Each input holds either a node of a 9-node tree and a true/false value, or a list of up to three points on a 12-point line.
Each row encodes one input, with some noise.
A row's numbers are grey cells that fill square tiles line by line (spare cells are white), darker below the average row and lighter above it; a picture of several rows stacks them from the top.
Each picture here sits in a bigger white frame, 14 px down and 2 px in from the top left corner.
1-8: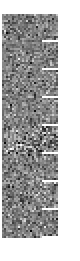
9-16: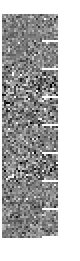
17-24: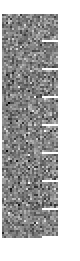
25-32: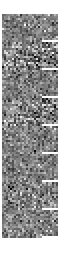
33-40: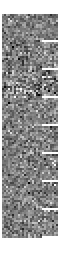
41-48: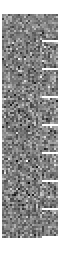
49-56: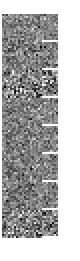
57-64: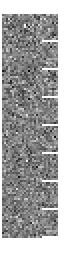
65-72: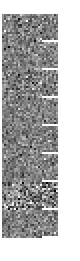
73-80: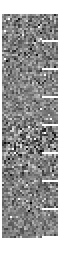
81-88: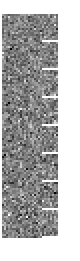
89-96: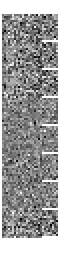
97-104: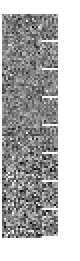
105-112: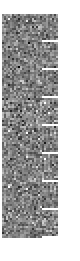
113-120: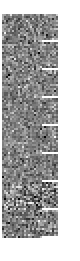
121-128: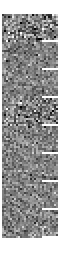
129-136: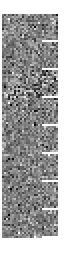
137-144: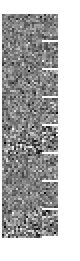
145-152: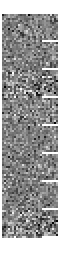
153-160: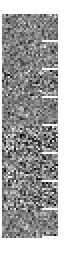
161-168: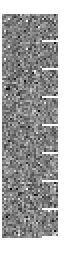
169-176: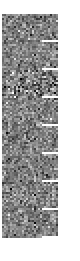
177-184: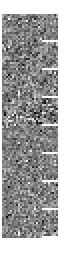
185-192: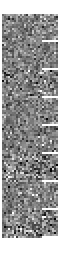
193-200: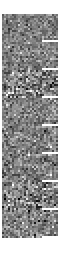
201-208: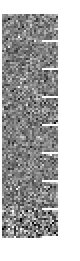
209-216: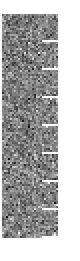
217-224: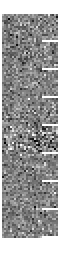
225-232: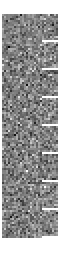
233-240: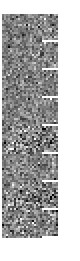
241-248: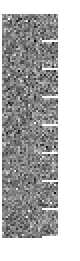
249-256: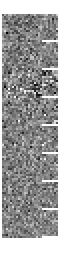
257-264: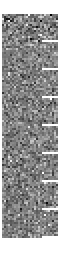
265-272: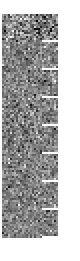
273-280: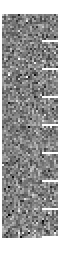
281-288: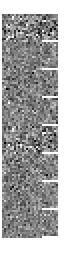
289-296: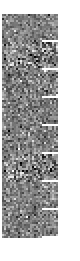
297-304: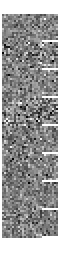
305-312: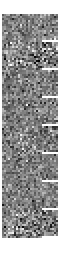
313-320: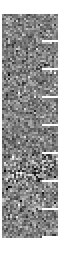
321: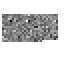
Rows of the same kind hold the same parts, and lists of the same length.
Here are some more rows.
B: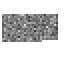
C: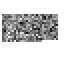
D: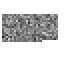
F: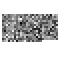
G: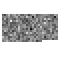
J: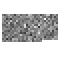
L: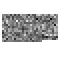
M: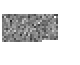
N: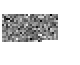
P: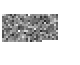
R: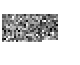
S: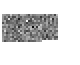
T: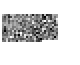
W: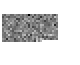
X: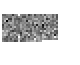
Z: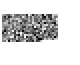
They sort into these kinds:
B, G, J, P, X
C, F, R, T, Z
D, L, M, W
N
S

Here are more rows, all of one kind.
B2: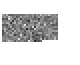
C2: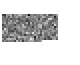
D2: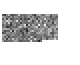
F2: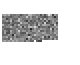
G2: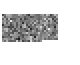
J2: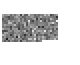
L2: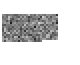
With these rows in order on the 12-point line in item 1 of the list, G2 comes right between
C2 and F2.
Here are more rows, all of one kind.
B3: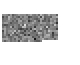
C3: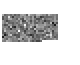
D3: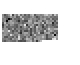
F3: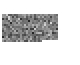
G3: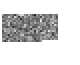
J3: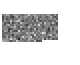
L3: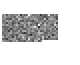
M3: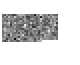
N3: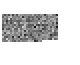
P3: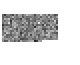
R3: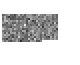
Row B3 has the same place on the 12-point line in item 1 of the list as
G3 and M3.
